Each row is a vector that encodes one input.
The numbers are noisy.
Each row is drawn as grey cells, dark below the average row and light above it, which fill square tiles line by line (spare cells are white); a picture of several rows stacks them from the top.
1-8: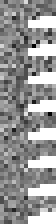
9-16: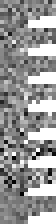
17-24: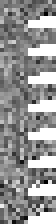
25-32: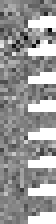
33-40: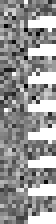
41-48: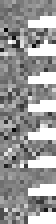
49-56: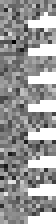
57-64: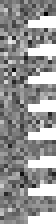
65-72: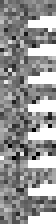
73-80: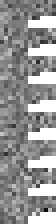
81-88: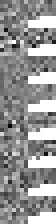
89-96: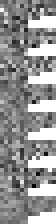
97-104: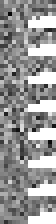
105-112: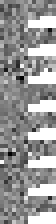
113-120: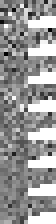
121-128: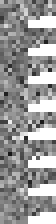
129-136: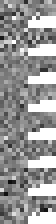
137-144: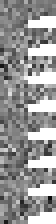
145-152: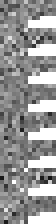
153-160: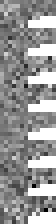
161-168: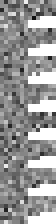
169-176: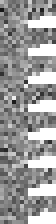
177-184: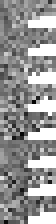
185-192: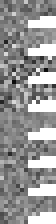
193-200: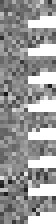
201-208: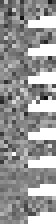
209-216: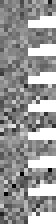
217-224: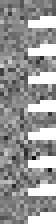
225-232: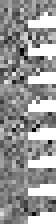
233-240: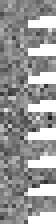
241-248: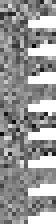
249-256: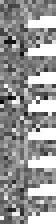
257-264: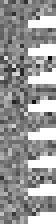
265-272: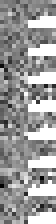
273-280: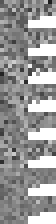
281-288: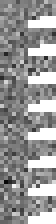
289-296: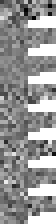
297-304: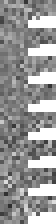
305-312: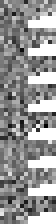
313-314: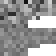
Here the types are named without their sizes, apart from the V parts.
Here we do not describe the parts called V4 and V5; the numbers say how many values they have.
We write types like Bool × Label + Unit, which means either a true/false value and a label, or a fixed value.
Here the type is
(Bool × Bool × Bool × Bool × Line + V5) × Tree × V4.
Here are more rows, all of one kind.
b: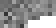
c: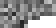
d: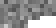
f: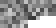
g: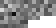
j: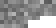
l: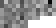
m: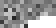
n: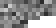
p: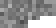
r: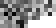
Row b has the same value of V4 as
f and n.
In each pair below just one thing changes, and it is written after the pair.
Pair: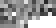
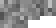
the value of V4
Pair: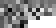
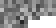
the value of V4
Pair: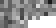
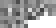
the place on the line
